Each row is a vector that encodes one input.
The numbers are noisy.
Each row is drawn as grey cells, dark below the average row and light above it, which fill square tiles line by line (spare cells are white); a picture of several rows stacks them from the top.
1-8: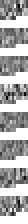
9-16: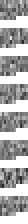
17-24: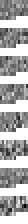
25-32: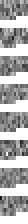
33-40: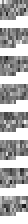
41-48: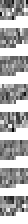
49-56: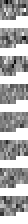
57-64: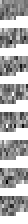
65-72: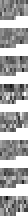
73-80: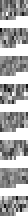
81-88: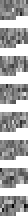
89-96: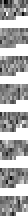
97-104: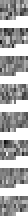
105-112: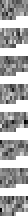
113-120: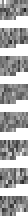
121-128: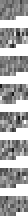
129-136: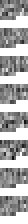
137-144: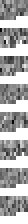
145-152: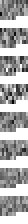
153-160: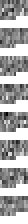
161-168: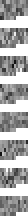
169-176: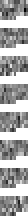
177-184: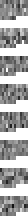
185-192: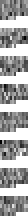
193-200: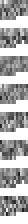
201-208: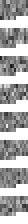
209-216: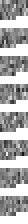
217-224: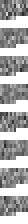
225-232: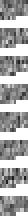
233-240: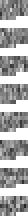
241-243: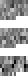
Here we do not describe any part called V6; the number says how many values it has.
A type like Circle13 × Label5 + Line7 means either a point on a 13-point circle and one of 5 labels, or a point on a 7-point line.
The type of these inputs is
Bool × Bool × Bool × Tree9 + List2(V6) × Tree10.
